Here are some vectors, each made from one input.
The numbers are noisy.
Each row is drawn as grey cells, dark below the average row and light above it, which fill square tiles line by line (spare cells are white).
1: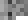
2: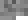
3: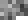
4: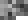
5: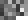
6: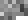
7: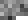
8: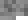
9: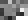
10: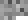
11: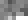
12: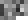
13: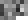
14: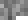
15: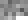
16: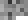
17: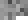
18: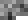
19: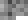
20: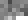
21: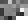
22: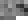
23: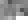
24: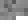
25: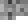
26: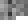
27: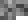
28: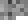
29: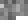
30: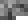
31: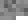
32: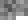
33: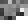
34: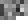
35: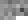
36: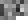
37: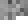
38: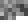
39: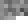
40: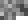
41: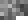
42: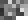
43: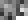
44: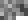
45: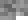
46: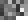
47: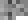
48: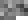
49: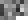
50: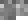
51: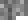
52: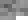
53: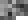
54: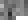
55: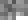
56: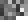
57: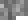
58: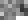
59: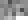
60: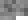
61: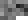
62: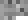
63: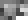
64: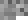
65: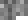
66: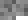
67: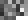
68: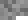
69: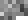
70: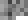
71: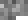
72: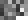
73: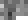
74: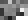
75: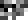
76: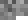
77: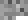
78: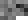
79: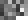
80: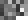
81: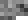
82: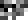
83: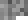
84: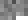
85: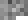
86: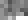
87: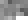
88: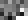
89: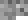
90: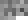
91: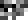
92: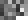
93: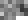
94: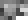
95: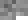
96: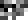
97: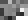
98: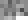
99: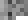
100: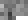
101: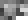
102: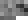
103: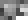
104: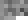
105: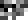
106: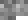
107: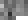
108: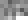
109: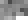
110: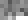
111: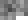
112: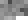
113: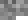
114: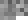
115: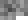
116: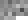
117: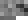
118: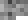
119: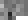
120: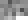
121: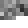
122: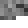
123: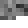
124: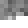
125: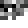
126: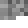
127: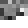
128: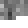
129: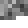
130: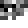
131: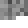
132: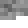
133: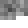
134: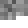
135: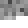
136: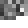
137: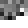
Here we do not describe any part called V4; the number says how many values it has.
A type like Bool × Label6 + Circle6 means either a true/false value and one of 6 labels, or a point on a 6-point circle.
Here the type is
List3(Bool × V4).
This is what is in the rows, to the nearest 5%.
All of them are lists of up to three items, each a true/false value and a value of V4: about 5% are empty, 20% hold one, 20% two and 55% three.
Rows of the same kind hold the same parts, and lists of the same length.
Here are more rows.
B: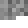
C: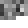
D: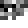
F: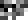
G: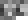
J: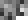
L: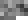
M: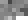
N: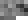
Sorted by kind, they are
B, M
C, G, J
D, F
L, N

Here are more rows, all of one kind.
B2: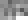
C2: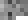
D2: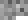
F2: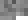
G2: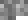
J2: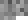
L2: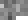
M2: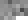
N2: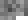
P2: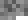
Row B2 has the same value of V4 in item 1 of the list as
F2, N2 and P2.
